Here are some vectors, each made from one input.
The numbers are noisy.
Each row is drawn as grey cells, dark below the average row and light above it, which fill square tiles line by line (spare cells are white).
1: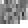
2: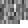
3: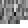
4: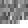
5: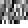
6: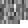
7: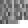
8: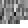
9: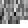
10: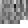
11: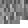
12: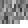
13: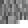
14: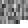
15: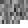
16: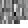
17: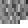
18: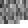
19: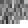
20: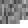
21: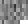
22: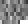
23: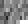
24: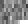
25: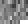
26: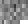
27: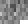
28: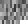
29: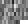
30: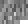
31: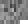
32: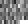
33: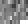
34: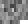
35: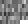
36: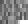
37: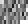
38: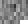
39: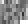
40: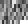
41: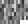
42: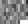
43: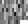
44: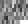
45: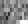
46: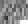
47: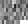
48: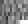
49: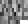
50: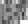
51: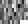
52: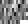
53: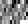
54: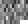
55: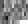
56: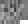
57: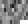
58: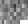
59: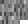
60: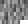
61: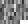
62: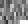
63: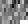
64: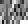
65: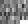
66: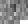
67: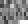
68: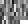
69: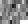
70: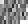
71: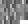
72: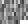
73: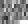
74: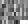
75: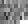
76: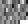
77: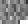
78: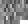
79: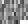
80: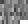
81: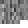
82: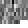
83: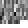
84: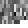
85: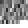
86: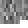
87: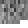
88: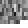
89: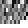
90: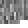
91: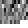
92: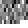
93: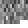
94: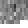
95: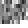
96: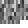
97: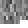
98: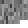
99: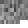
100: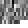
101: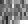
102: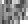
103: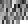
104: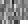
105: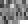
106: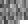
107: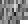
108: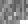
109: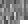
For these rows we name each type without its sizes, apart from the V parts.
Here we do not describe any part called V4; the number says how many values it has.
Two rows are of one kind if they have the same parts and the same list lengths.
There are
5 kinds of row.
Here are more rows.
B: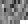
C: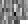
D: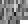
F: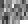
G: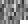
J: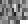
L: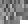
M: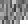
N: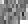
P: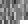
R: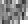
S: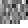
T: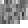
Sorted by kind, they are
B
C, D, G, J
F, M, S
L, P
N, R, T

